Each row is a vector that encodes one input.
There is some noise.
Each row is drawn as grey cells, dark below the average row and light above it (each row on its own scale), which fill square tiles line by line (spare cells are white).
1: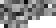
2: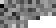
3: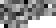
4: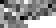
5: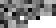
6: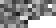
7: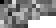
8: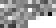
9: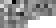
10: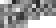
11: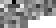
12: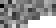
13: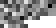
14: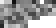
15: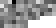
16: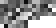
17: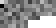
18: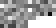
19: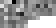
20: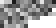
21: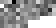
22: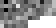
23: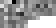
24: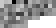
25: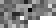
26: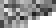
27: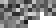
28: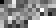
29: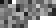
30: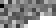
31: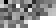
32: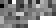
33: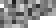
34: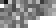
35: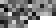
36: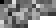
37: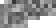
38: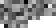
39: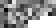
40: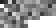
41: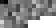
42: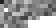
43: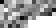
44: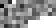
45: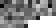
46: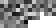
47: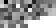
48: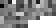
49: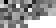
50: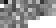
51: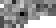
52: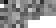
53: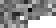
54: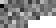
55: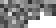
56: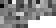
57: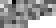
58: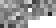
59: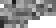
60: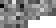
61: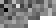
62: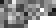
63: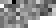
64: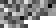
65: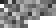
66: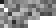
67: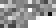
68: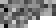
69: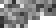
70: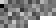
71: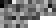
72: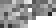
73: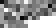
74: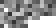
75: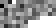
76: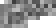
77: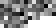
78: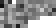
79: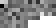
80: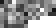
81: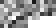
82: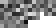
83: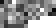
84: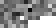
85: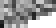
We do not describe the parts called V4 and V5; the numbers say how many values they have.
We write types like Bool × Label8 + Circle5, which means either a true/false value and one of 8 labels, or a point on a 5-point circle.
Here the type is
Bool × (Circle6 + V5) × V4.
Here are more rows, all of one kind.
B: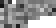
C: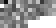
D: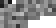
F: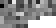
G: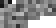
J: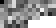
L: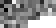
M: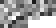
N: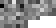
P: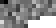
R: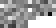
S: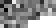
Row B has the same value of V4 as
D, G, L and S.
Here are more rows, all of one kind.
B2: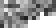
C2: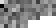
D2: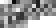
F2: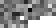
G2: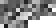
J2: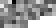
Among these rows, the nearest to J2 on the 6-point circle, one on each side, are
F2 and G2.
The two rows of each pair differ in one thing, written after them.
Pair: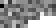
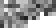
the true/false value
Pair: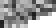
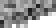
the place on the 6-point circle
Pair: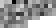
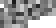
the place on the 6-point circle
